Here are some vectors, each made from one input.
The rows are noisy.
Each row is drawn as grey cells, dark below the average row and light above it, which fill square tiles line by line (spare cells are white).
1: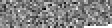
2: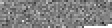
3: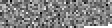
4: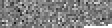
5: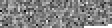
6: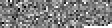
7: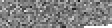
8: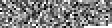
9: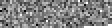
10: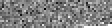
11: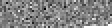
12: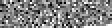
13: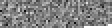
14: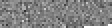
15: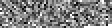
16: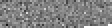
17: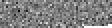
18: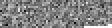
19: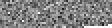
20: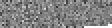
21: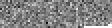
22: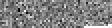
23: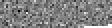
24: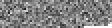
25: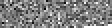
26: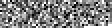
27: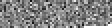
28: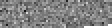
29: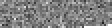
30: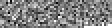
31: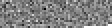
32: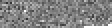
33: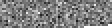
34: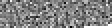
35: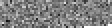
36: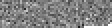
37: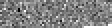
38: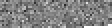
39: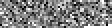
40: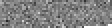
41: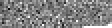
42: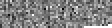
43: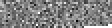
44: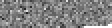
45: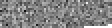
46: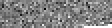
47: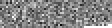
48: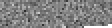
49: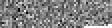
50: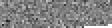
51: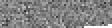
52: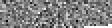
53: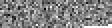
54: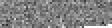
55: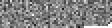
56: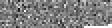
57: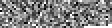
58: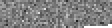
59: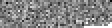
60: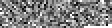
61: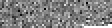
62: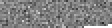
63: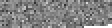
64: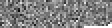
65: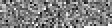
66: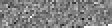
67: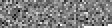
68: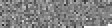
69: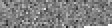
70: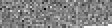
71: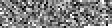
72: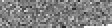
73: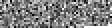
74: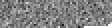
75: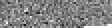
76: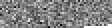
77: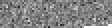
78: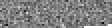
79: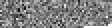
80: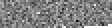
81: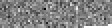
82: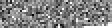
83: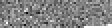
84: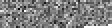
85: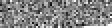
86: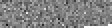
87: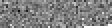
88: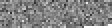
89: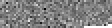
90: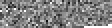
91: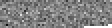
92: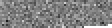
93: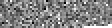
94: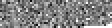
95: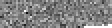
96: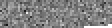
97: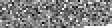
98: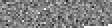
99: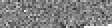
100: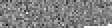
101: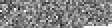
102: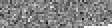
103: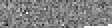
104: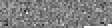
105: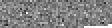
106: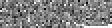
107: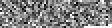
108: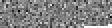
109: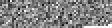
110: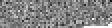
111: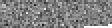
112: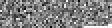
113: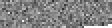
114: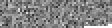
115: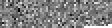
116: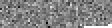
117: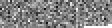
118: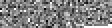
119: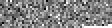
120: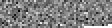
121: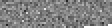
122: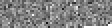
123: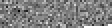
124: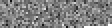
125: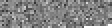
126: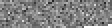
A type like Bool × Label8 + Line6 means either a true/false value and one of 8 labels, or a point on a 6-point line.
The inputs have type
List2(Label4 × Line5 + Line4).
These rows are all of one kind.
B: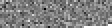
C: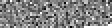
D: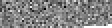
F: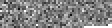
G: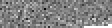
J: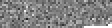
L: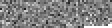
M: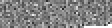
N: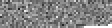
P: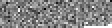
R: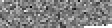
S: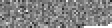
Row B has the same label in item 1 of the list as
C and R.
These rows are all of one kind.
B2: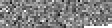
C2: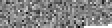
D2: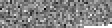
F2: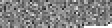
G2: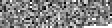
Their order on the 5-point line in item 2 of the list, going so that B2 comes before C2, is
B2, D2, F2, G2, C2.
